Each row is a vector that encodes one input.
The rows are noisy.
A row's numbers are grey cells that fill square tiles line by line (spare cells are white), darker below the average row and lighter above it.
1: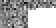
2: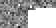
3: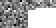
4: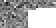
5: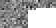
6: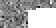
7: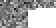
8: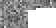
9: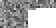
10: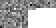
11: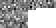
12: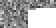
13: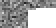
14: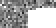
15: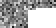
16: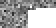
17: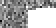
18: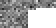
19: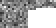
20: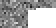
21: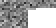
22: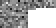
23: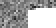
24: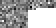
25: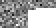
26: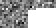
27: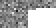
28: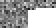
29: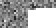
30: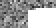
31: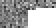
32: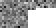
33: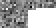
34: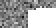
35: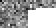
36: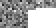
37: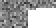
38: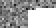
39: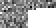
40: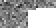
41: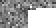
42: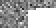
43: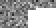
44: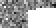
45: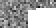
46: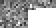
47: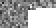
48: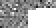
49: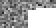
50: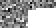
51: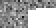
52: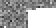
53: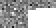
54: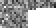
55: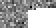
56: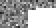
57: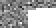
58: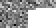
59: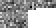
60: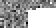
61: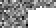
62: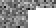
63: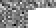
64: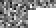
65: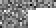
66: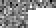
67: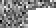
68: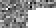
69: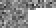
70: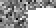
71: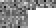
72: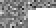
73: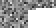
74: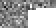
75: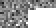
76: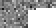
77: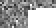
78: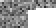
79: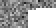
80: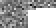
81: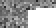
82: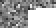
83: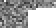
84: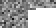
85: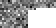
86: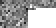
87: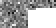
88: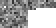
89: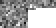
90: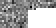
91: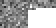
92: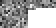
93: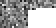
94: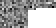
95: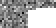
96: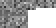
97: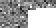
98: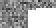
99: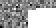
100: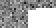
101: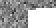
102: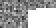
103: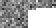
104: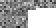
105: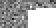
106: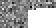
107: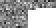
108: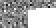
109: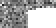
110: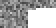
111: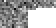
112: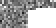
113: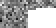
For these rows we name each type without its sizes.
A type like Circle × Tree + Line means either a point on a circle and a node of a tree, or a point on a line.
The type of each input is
Label + Line + Tree.
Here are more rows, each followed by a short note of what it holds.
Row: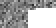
a node of a tree
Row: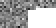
a label
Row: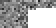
a node of a tree
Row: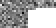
a point on a line
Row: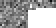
a label
